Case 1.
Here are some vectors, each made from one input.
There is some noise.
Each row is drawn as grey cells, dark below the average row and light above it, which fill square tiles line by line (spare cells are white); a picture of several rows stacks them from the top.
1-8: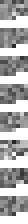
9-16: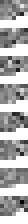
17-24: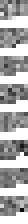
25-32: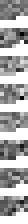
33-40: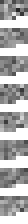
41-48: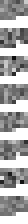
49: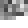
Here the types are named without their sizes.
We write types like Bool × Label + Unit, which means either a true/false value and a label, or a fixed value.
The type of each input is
Bool × Circle + Unit.
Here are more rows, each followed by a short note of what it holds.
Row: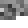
a fixed value
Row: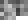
a point on a circle and a true/false value
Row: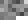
a fixed value
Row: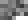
a fixed value
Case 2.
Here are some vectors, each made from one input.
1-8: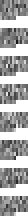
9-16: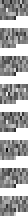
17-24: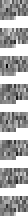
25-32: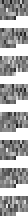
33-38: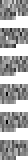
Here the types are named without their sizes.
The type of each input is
Bool × Line.
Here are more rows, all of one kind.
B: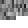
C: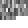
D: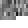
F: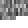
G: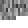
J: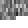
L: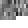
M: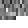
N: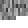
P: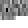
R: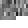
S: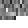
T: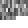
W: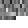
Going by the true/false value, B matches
G, N and P.
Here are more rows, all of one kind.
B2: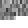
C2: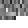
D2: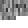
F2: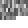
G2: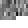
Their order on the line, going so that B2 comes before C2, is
F2, B2, G2, D2, C2.
